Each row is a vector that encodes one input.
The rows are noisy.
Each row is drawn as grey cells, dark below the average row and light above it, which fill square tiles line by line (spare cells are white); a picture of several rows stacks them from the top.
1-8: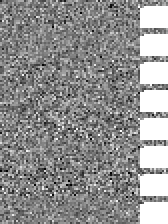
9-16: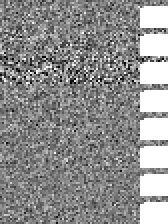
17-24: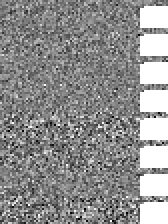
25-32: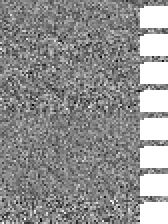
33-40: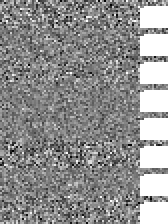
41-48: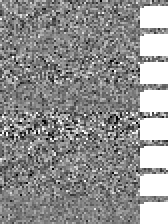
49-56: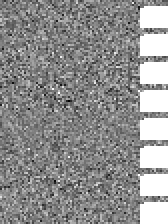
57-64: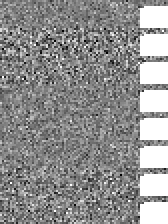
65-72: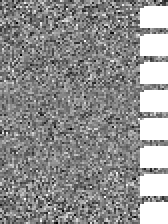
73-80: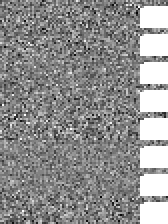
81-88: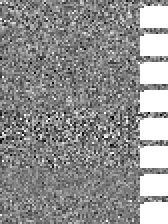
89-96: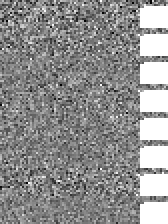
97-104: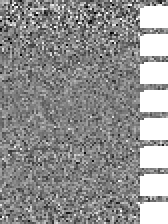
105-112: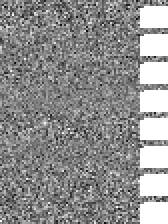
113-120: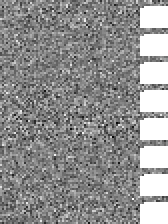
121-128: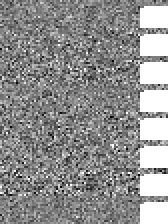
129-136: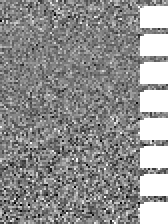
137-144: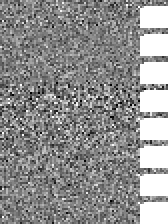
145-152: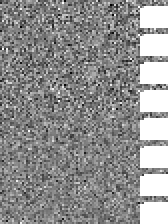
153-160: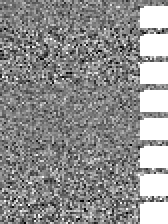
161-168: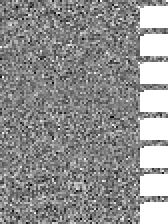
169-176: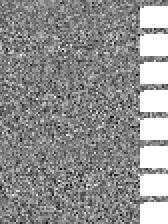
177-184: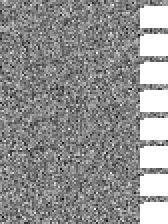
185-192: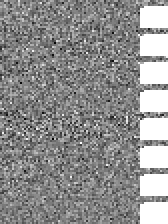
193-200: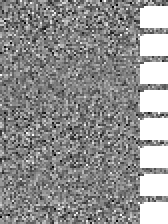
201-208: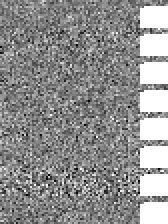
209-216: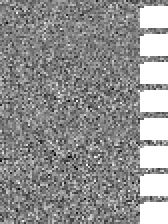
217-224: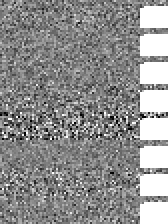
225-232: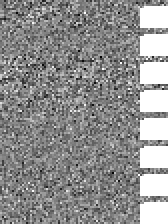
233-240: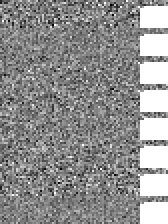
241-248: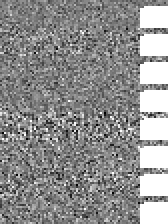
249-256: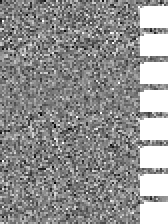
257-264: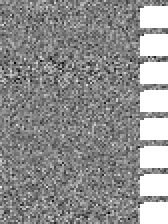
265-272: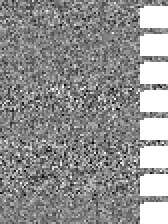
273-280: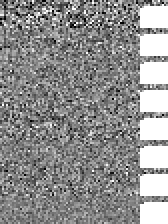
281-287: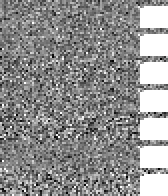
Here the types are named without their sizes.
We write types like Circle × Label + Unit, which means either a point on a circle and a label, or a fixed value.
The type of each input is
Label × Label × Label × (Label × (Label + Tree) + Line).
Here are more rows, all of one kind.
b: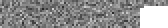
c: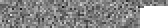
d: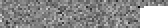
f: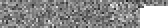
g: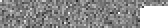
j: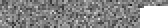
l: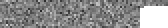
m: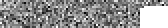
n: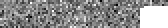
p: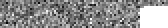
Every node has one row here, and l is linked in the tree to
b.
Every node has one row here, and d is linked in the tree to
f and m.
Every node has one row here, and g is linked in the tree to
j, m and n.
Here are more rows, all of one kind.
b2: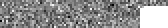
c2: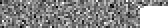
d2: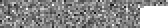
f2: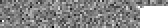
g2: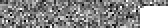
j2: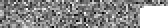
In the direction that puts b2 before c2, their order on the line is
g2, j2, b2, f2, c2, d2.
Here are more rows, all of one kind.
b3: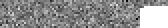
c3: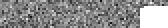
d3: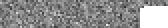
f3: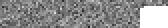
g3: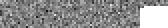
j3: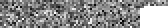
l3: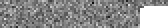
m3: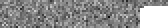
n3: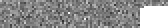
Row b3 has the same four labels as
l3 and m3.
